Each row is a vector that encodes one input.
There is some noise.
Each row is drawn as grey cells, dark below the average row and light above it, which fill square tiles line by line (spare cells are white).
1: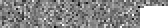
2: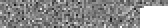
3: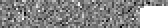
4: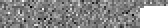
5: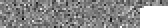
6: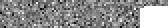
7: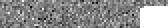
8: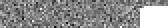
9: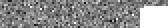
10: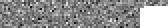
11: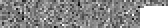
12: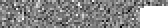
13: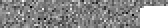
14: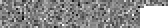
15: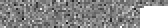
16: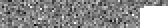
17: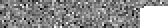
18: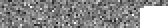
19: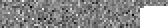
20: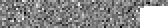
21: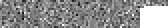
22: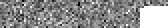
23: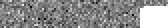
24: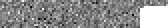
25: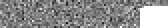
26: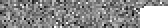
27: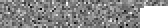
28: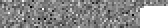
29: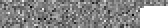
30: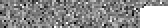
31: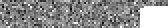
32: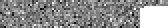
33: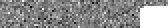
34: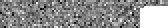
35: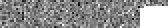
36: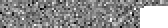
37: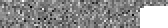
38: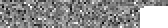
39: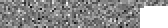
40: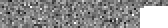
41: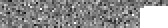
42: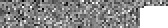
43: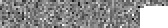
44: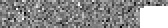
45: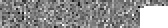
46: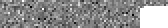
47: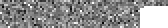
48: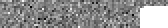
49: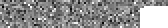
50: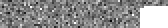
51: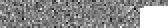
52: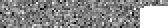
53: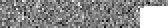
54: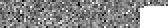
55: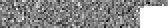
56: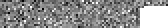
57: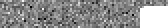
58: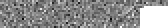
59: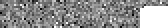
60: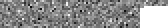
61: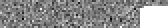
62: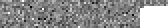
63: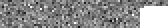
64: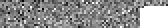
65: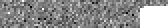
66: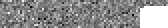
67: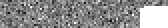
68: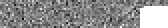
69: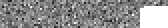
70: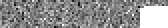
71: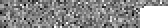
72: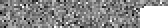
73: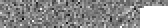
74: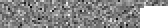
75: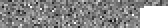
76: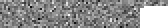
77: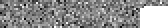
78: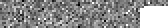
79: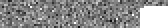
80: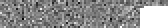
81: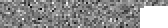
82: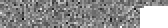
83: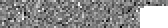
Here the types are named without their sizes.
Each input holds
a point on a line and a true/false value.
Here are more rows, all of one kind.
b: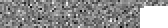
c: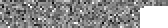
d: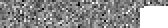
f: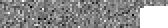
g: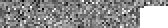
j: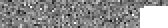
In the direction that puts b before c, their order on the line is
g, d, b, f, j, c.
